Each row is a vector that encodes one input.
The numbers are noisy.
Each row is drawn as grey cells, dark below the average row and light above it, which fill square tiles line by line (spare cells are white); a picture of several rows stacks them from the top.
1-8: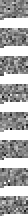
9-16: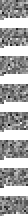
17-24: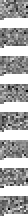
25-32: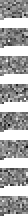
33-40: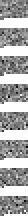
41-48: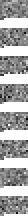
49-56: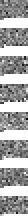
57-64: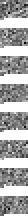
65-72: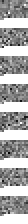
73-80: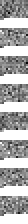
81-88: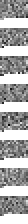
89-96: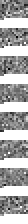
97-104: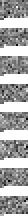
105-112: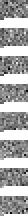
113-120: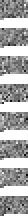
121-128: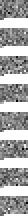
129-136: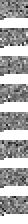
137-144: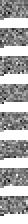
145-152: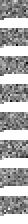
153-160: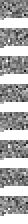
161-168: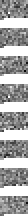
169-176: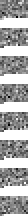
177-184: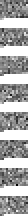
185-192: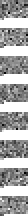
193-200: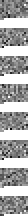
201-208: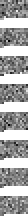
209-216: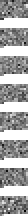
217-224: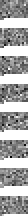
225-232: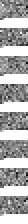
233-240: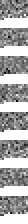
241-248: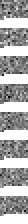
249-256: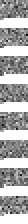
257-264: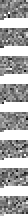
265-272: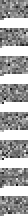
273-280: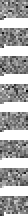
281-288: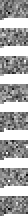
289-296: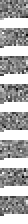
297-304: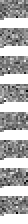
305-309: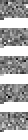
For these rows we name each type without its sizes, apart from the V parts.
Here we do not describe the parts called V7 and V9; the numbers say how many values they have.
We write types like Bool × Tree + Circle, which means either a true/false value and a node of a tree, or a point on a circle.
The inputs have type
Tree × Tree × Tree + (Unit + V7 × V9) × V7.
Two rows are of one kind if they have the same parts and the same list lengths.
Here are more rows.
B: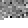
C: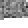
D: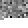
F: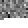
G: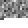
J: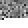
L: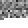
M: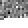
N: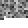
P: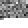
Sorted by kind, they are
B, D, J, L, M
C, F, G, P
N

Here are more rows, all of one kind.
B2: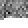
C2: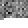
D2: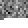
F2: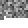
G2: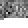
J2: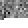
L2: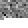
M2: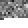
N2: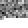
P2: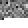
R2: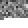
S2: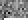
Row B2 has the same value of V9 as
L2 and N2.
